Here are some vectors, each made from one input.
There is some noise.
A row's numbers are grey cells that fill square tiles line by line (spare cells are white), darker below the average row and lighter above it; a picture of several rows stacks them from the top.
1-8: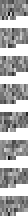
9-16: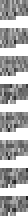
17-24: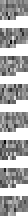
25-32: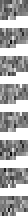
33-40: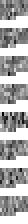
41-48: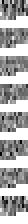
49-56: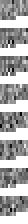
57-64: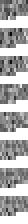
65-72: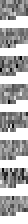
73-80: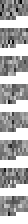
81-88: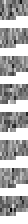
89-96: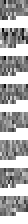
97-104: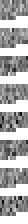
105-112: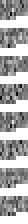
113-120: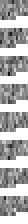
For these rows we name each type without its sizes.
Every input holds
a list of points on a line.
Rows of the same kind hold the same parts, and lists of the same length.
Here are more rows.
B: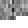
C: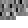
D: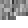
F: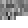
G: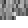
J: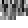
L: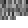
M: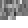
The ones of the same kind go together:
B, C, D, G, L
F, M
J

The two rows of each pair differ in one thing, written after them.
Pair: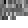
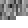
the place on the line in item 1 of the list
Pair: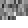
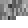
the place on the line in item 2 of the list
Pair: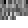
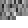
the place on the line in item 1 of the list
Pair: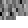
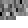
the place on the line in item 2 of the list
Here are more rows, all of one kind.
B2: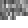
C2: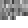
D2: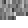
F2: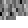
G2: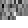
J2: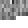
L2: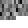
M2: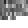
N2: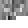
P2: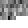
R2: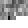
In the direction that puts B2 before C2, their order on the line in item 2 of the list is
L2, G2, D2, M2, B2, C2, F2, J2, R2, N2, P2.
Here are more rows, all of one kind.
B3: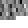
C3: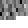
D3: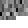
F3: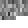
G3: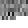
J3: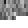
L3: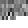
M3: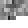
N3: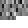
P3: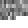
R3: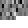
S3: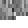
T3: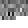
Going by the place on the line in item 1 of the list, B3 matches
N3 and R3.
